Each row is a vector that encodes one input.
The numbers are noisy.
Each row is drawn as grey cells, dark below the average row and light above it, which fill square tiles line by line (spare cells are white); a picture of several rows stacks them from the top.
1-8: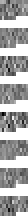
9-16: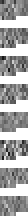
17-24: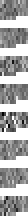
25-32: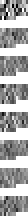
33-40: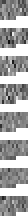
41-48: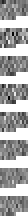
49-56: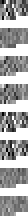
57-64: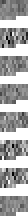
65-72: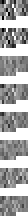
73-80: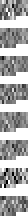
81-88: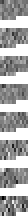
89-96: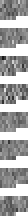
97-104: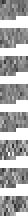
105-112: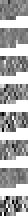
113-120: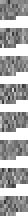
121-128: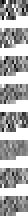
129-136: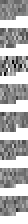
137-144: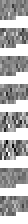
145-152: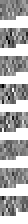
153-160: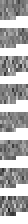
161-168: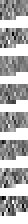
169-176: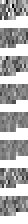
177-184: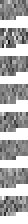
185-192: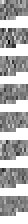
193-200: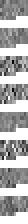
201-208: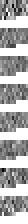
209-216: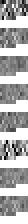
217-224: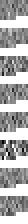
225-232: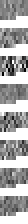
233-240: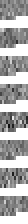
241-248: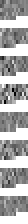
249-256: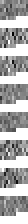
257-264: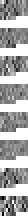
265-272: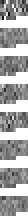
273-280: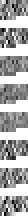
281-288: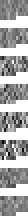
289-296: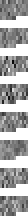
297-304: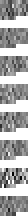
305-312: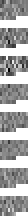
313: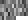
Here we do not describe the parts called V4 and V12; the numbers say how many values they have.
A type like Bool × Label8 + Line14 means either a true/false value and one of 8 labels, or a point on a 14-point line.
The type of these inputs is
Bool × Label8 + (Line8 + V12) × V4.
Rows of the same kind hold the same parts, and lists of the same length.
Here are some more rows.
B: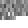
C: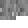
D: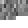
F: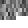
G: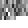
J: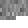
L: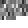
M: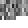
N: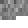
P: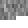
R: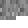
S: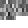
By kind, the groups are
B, F, G, L, P, S
C, J, N, R
D, M

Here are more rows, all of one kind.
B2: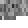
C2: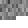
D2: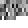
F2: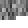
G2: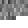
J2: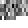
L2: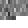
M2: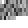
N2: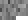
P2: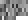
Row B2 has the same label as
J2 and L2.
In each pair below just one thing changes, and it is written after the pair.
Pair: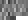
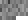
the label
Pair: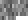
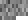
the true/false value
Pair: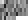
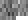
the label
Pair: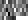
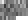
the true/false value
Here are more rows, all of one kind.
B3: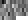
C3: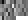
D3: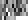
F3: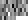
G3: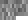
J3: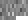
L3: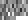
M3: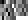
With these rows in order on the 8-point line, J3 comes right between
G3 and L3.
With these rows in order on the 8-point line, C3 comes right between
B3 and F3.
